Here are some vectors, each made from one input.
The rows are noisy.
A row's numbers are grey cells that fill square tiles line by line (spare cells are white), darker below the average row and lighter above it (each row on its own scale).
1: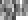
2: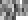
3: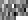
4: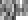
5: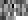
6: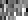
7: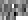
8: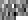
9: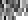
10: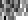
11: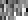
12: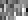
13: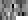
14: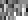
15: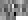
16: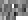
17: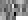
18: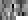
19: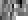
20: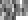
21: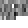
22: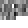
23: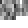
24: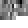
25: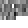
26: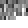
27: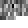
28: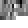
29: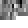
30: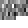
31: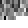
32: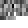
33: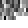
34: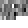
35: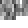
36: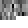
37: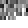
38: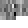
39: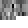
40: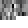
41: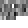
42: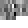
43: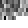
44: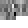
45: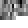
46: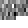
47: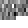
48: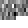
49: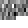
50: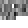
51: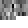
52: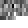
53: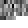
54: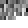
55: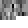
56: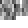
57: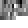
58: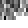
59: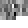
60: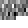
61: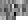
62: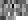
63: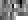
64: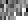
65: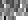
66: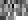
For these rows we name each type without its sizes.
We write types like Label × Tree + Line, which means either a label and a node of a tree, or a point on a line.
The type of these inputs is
Line.
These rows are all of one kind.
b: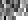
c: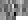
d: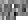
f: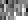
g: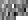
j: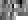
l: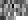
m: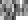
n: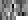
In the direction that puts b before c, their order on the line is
n, j, l, f, b, m, c, d, g.
